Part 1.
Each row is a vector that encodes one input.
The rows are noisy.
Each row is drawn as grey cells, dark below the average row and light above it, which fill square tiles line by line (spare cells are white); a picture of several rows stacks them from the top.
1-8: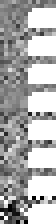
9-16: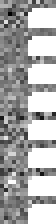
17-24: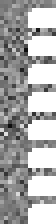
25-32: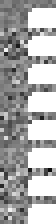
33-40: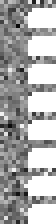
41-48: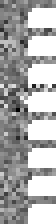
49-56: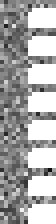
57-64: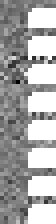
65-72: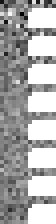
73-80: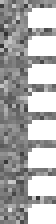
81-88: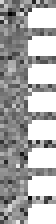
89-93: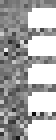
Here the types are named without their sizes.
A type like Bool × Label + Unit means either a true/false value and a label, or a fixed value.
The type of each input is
List(Line).
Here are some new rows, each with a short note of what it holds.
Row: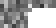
a list of one item
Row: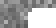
a list of two items
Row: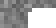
a list of one item
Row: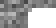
a list of one item
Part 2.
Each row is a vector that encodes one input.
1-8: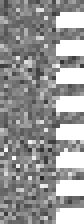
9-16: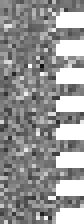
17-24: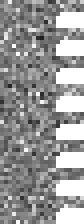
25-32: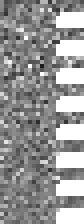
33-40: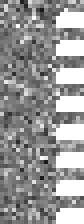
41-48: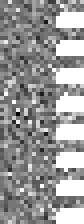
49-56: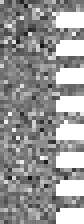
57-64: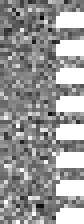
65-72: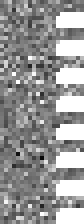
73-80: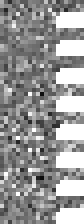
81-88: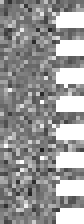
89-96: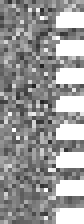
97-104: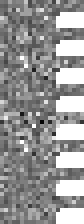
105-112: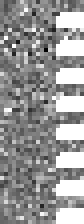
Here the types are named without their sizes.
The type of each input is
Line + Tree.
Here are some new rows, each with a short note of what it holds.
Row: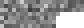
a node of a tree
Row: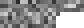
a node of a tree
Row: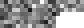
a point on a line
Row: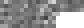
a node of a tree
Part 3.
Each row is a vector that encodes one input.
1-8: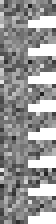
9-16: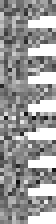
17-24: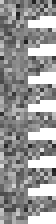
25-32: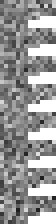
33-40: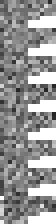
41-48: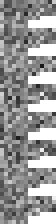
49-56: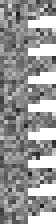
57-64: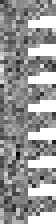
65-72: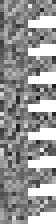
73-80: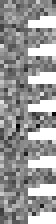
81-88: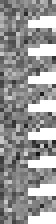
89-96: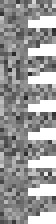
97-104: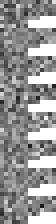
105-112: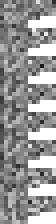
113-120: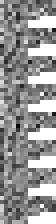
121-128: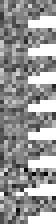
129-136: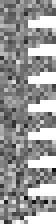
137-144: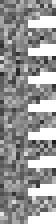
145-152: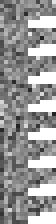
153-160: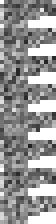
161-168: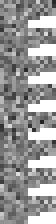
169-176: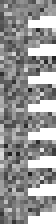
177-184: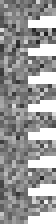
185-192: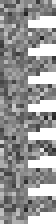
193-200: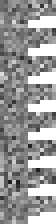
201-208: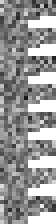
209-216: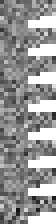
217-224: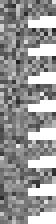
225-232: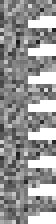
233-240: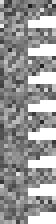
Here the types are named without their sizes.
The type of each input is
List(Line).
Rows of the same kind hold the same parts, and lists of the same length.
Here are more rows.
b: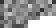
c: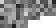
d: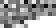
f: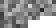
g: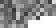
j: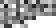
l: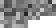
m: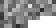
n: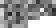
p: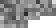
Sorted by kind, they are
b, c, f, m
d, j
g, l, n, p

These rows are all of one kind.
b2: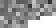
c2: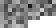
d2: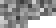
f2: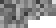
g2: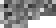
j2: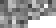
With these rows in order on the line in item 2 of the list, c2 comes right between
f2 and j2.
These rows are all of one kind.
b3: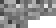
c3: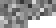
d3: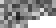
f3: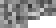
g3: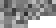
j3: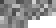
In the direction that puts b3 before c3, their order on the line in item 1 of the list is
b3, j3, g3, c3, f3, d3.
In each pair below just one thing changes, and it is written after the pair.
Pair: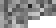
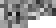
the place on the line in item 1 of the list
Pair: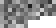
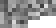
the place on the line in item 1 of the list
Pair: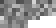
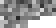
the place on the line in item 1 of the list
